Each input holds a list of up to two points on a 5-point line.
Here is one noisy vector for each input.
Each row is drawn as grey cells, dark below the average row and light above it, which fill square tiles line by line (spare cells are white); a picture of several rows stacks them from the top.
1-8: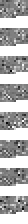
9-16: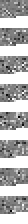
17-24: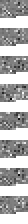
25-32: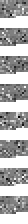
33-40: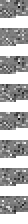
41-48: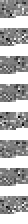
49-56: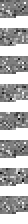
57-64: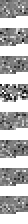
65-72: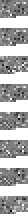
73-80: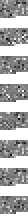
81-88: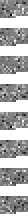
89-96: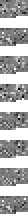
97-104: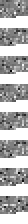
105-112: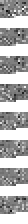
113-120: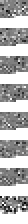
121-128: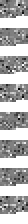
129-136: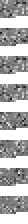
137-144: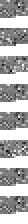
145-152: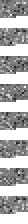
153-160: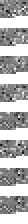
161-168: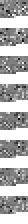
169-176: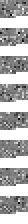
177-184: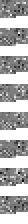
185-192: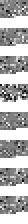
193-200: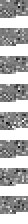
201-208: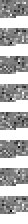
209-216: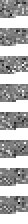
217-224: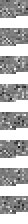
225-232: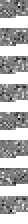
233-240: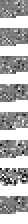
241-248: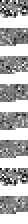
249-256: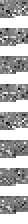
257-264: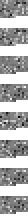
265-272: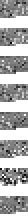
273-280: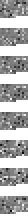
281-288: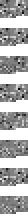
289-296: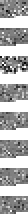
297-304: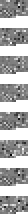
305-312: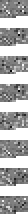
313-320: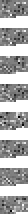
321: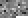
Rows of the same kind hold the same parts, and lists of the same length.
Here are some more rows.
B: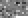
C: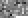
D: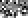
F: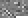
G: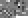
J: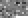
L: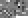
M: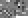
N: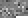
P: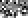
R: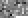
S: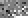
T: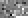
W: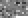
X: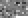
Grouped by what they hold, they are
B, C, G, J, L, M, R, S, T, W, X
D, P
F, N

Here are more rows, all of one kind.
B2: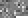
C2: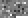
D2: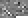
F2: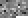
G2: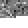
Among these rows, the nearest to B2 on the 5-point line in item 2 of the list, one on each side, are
C2 and G2.
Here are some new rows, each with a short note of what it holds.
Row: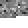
a list of two items
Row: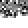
the empty list
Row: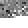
a list of one item
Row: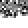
the empty list
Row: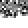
the empty list
